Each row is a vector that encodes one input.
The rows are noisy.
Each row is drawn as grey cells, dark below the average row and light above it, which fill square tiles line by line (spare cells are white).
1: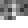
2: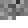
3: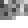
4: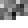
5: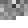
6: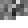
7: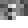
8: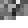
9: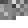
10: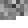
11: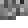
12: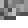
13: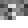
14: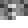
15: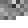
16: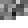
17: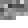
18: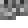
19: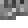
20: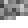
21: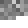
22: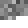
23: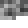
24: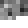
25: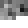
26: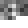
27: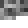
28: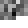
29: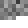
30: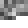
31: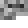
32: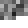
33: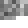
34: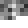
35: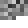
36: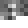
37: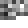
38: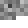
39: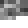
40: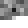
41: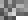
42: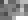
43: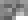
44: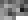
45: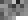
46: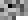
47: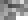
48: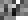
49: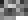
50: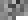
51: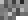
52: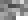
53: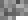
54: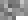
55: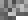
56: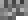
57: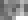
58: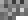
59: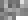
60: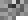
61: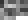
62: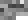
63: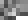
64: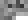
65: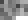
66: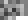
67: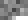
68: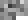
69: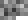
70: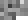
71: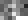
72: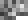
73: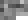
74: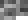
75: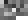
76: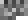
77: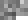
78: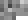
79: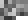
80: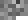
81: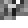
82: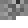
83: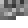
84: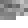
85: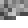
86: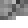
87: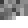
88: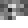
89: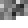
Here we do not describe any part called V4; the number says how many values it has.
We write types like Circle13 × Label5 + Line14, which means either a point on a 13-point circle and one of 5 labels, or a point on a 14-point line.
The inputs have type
Bool × V4 + Circle5.
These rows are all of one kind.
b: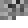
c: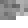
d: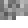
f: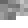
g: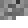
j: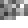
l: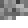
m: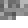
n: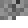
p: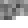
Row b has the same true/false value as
g, l and n.
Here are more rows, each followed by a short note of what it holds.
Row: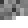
a true/false value and a value of V4
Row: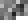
a point on a 5-point circle
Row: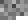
a true/false value and a value of V4
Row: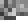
a point on a 5-point circle
